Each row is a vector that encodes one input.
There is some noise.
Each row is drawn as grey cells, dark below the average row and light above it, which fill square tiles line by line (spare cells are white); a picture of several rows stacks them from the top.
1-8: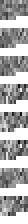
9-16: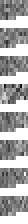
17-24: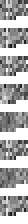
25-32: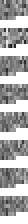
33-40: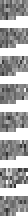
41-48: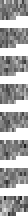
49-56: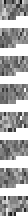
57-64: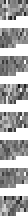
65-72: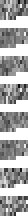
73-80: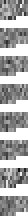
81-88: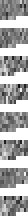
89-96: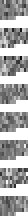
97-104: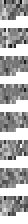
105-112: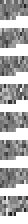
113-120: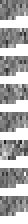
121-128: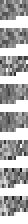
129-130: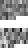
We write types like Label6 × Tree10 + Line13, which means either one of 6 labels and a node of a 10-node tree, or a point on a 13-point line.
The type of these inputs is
Bool × Circle11 + Line7.
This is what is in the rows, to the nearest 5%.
About 65% of them hold a point on an 11-point circle and a true/false value. The rest hold a point on a 7-point line.
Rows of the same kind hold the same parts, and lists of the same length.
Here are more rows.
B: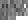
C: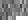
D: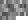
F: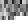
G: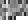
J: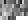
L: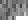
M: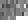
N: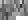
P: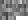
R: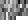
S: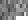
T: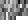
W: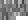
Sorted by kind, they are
B, C, D, L, M, N, P, S, W
F, G, J, R, T

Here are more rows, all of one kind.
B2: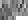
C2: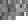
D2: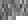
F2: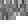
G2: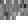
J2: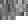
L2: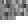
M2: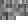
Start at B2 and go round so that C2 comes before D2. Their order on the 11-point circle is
B2, F2, G2, C2, J2, L2, M2, D2.
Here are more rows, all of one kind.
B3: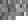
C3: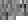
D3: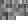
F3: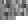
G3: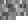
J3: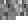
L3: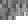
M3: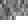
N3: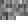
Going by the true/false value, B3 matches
L3 and M3.
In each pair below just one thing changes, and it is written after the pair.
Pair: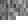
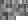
the true/false value
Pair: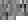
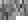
the place on the 11-point circle
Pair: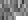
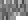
the true/false value
